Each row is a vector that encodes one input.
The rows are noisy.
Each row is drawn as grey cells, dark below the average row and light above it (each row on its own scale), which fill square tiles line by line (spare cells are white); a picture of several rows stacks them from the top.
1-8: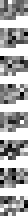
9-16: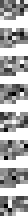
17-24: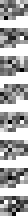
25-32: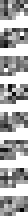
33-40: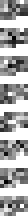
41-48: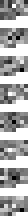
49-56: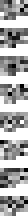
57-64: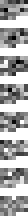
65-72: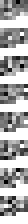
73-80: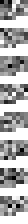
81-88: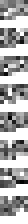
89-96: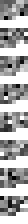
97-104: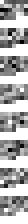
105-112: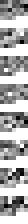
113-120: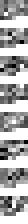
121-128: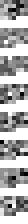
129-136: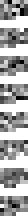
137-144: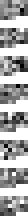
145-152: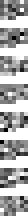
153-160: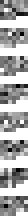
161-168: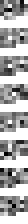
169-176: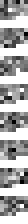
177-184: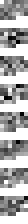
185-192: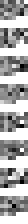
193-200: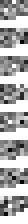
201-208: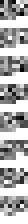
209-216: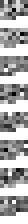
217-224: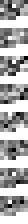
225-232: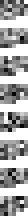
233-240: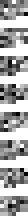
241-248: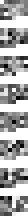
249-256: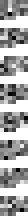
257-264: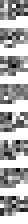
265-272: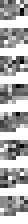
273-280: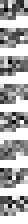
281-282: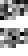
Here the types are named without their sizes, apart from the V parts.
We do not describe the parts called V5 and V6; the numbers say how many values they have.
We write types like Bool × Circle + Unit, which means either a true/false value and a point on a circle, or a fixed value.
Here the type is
Bool × Label + V5 × V6.
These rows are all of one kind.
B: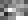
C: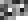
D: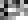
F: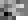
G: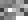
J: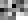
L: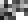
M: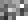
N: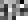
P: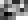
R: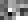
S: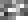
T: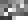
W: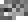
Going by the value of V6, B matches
D, G and S.
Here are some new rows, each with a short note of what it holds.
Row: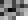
a label and a true/false value
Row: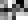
a value of V5 and a value of V6
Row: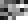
a value of V5 and a value of V6
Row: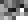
a label and a true/false value
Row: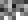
a value of V5 and a value of V6
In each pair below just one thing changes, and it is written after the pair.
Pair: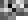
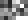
the true/false value
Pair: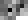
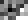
the true/false value
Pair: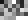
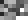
the true/false value
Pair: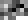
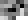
the label
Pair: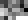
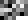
the true/false value
